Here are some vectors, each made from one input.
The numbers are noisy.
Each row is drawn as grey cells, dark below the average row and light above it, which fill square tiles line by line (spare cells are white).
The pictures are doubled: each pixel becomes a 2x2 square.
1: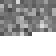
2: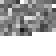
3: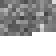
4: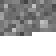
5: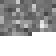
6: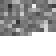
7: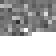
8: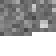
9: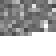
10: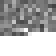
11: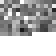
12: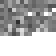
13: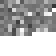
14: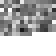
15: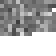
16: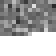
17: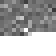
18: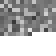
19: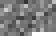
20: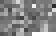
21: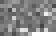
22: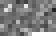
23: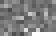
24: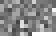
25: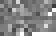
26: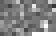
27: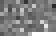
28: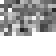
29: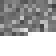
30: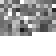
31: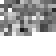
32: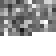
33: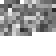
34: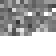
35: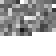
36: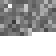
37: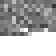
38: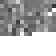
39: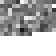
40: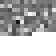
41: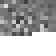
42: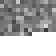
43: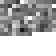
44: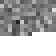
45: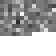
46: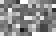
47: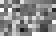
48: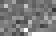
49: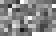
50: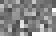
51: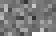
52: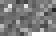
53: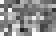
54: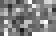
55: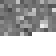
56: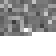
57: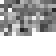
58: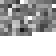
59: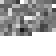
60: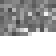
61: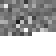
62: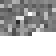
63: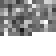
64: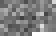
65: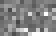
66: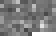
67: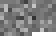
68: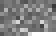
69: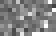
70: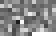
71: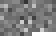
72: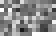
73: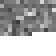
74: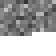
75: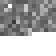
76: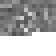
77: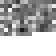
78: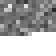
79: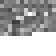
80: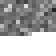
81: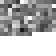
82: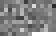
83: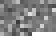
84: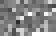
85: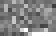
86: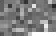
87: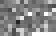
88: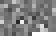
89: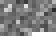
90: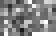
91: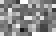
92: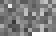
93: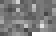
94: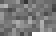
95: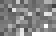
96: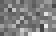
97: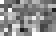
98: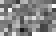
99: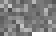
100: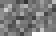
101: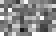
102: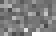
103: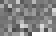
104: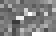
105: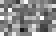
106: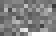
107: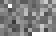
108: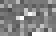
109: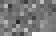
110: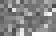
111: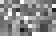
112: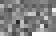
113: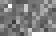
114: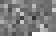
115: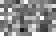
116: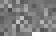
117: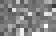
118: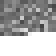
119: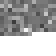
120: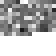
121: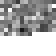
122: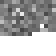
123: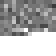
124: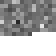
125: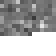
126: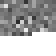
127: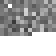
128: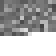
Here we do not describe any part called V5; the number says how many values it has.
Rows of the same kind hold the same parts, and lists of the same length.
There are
5 kinds of row.
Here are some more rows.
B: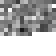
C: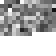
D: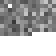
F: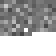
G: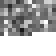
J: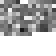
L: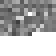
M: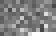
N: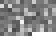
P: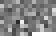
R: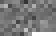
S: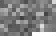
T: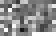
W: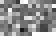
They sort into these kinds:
B, C, J, T, W
D, S
F, L, N, P, R
G
M

